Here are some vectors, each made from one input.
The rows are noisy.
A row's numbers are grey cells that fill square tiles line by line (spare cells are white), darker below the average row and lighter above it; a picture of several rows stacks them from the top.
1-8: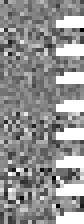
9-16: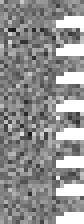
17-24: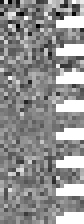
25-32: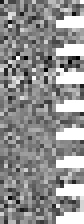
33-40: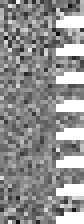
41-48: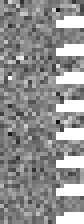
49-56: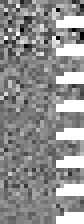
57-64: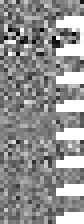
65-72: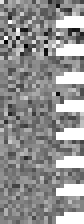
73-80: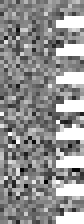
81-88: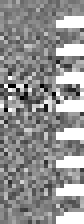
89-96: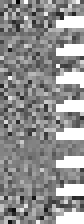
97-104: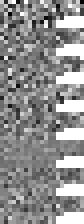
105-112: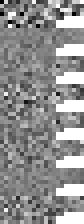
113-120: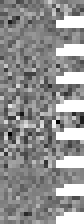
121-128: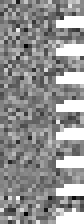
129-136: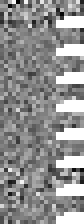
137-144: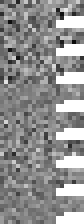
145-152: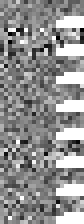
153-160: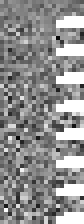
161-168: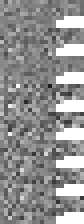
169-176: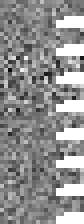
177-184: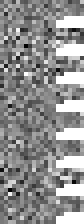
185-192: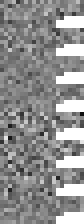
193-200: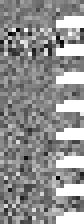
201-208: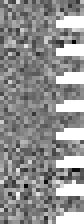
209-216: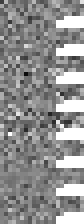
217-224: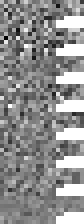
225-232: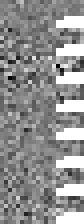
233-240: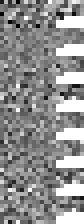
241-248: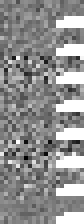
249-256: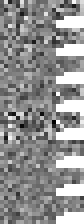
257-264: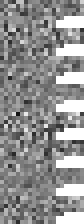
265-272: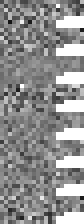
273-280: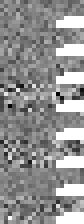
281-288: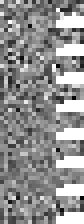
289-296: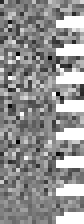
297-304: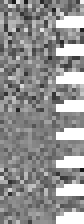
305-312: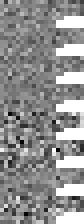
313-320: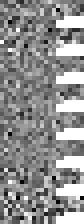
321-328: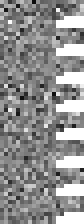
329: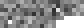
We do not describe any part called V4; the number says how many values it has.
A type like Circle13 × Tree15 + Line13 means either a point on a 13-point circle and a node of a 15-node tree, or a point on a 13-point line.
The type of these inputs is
Line8 × List2(V4) + List2(Line9).
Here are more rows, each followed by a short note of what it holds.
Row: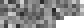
a point on an 8-point line, together with a list of one item
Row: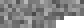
a point on an 8-point line, together with the empty list
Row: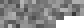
a point on an 8-point line, together with a list of two items
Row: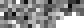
the empty list
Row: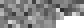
a list of two items
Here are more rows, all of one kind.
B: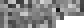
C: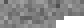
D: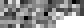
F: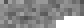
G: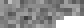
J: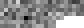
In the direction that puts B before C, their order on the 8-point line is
G, D, B, J, C, F.
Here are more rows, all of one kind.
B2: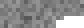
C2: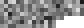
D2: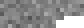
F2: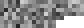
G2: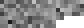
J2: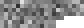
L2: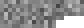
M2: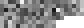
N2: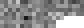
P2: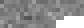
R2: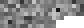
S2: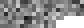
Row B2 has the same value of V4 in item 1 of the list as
D2, G2, M2 and S2.
